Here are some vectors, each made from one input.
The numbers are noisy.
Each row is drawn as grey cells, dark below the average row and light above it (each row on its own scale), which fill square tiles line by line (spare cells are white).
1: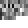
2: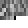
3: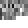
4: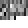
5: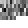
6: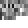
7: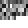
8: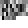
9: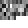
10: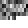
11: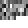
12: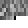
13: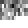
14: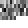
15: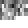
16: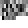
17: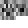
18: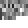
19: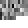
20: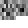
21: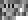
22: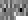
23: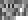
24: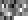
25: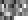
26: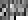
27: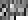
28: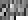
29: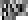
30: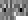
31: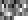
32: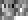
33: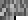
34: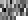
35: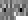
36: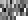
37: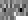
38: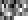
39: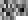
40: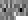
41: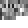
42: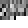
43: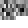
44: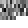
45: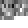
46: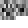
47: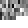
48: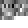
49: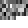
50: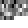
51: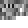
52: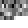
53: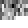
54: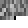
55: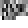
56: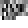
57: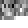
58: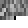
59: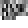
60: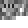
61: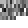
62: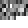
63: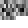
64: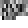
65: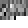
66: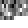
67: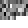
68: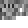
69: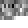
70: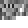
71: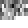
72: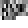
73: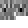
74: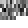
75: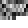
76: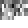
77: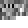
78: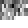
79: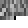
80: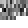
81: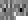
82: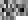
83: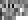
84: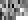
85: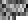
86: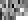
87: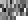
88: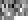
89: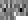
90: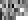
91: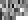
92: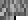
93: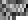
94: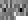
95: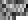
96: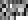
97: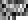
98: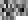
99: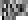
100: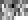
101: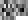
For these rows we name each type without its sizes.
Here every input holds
either a point on a line, or a node of a tree.
